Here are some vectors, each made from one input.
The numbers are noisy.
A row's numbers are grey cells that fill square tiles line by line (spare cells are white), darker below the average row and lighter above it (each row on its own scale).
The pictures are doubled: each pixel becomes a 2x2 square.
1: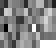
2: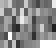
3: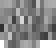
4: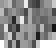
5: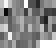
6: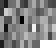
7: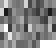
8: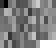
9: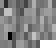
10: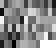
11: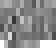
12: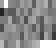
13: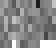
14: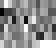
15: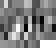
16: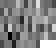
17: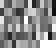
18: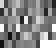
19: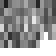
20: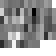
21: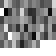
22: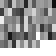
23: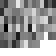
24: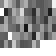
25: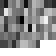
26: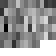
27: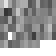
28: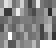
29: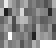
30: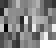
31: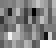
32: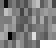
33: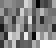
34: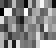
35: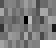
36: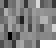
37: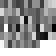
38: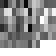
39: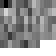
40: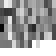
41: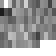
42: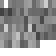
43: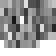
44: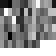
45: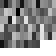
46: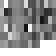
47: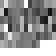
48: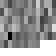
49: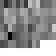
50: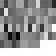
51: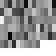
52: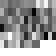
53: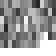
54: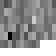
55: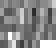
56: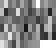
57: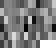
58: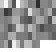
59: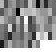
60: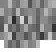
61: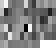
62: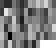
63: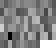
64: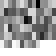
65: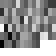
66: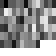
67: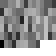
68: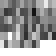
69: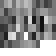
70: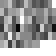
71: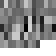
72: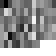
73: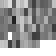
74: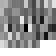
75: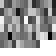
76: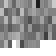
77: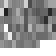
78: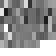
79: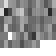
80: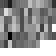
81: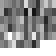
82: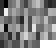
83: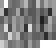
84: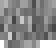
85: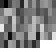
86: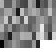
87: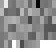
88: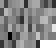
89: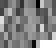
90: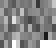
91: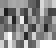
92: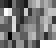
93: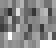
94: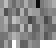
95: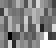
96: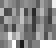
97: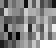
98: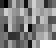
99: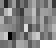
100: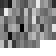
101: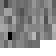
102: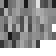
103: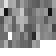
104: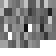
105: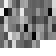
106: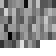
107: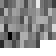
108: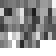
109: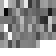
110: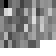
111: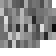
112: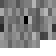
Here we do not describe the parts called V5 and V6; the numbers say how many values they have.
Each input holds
one of 4 labels, together with either a true/false value and a value of V5, or a value of V6.
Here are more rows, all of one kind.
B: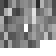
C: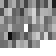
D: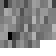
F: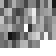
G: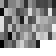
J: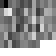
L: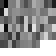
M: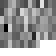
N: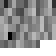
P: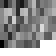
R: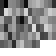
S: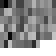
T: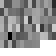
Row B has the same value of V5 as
J, L and P.
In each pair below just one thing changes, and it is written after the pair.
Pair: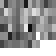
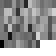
the value of V5
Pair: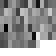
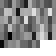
the value of V5
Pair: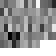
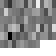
the label
